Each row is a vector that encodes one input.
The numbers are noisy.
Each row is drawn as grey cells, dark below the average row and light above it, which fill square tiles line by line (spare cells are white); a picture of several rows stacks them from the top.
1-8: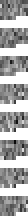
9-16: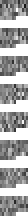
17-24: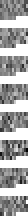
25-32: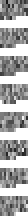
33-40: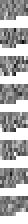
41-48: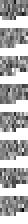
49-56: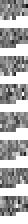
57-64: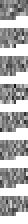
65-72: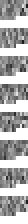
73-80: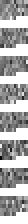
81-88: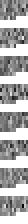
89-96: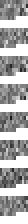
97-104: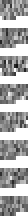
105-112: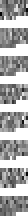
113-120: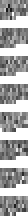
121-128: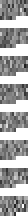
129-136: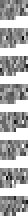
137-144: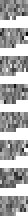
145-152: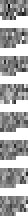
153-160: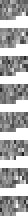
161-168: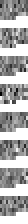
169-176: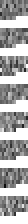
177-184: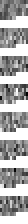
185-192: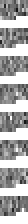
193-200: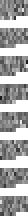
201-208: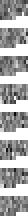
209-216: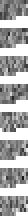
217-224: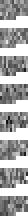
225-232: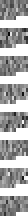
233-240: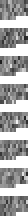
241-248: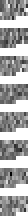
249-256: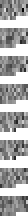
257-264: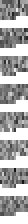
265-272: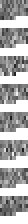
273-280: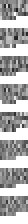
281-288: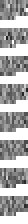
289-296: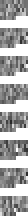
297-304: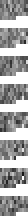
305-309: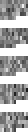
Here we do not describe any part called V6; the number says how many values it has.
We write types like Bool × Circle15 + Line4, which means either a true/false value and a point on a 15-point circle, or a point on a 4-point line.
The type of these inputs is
(Line5 + Line9) × V6 + Tree9 + Tree12.
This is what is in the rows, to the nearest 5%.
About 20% of them hold a node of a 9-node tree. About 25% of them hold a node of a 12-node tree. The rest hold a value of V6, together with either a point on a 5-point line, or a point on a 9-point line.
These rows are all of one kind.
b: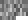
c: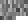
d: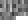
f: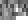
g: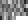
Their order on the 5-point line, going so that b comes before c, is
b, g, f, d, c.
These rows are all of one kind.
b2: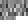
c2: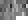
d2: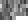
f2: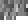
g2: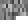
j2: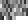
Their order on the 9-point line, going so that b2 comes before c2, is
f2, j2, b2, c2, g2, d2.
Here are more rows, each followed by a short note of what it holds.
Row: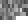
a point on a 5-point line and a value of V6
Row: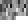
a point on a 9-point line and a value of V6
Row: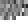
a node of a 12-node tree
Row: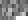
a point on a 5-point line and a value of V6
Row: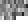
a node of a 12-node tree
